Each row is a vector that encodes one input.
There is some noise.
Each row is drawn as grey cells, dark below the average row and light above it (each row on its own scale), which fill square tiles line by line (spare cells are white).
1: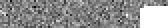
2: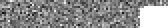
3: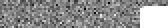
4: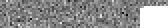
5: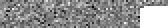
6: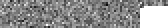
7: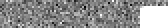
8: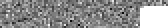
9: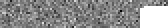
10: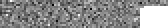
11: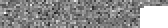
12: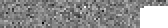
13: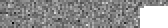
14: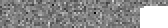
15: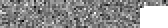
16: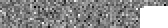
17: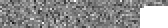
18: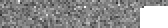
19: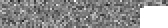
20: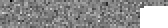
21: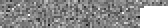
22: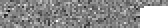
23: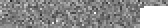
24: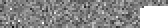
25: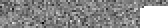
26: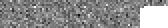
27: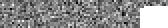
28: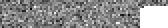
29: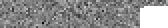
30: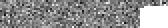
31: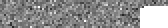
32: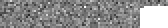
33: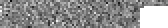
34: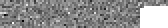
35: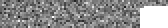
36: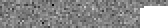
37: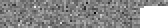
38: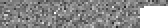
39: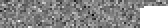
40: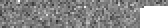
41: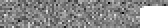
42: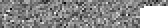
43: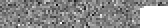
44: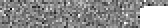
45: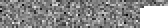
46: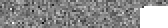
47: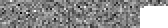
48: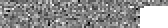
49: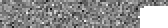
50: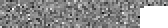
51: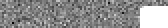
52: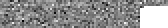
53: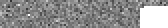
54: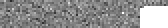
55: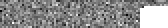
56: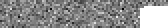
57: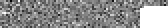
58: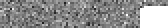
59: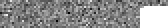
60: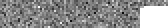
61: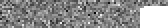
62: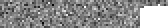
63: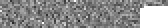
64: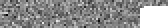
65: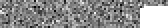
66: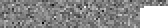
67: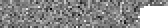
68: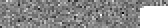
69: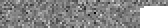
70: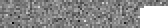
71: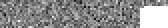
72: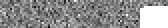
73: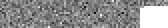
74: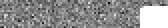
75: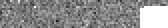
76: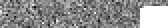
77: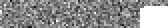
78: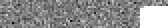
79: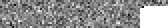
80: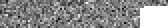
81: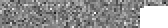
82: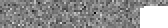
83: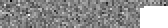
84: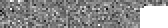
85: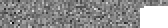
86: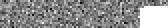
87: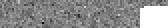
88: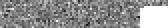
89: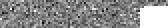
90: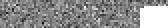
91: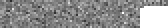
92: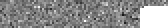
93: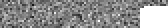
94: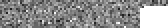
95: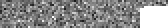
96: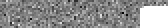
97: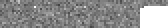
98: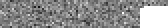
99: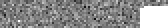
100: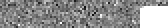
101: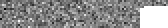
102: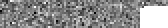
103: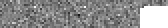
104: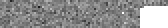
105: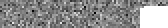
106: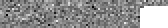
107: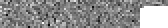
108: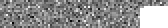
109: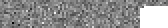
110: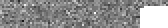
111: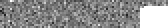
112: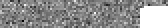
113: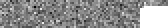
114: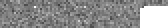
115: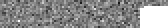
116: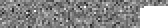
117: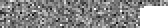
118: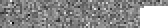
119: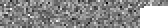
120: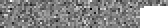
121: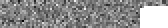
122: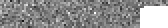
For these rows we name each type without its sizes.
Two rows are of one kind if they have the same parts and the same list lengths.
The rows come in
2 kinds.
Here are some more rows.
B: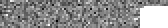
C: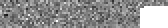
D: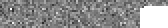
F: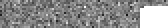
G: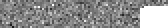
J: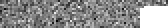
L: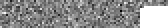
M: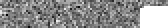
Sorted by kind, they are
B, D, F, G, J
C, L, M

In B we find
a point on a circle and a node of each of two trees.
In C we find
a point on a circle, a point on a line and a node of a tree.
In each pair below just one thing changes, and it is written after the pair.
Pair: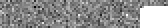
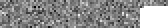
the node of the tree
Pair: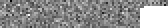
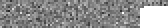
the place on the line
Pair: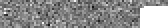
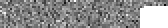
the place on the circle
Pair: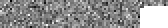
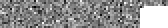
the place on the line
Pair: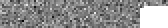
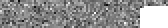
the place on the line
